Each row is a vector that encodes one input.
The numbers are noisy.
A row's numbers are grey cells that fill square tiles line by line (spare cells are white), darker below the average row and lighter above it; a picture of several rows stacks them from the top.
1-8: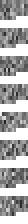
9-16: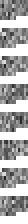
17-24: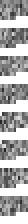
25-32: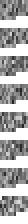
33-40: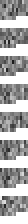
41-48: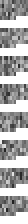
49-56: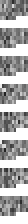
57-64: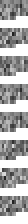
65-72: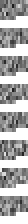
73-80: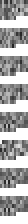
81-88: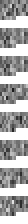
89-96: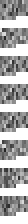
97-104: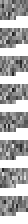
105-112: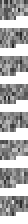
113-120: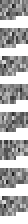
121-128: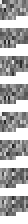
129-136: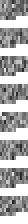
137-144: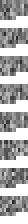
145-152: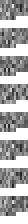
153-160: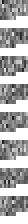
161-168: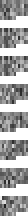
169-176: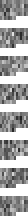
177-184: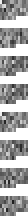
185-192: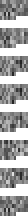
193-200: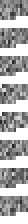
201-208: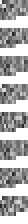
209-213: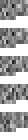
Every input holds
a point on an 18-point circle.
